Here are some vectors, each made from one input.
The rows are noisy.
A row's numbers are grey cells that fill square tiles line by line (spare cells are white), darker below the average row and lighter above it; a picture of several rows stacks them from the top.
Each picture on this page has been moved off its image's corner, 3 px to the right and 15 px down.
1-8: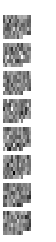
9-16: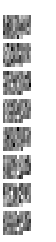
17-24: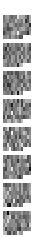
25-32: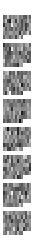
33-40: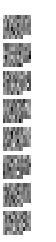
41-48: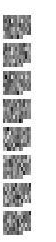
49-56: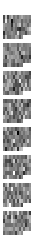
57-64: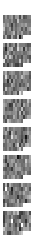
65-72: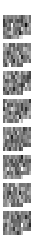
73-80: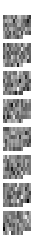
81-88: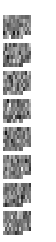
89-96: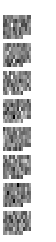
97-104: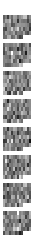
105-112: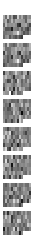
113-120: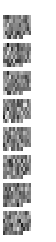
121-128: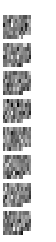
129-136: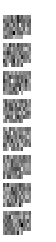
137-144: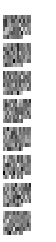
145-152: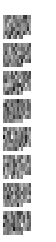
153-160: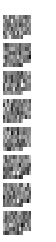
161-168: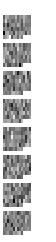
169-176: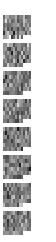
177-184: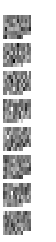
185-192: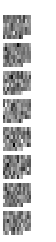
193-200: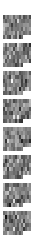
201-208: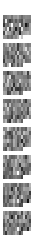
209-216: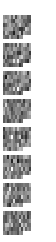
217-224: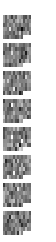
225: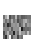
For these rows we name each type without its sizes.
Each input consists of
a point on a circle and a label, together with either a point on a circle, or a fixed value.
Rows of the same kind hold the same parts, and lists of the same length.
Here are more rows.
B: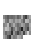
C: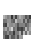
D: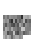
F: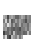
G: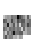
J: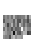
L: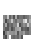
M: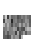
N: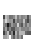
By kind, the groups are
B, L
C, D, F, G, J, M, N

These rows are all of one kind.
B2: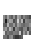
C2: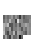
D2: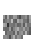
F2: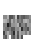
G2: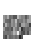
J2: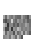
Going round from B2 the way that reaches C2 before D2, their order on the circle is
B2, C2, D2, J2, F2, G2.
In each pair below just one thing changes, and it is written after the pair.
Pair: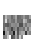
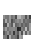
the label
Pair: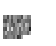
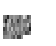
the place on one of the two circles
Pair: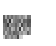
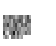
the label
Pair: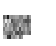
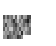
the label
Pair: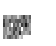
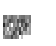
the place on one of the two circles
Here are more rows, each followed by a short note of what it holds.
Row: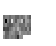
a point on a circle and a label
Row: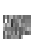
a point on each of two circles and a label
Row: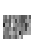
a point on a circle and a label
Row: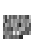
a point on a circle and a label
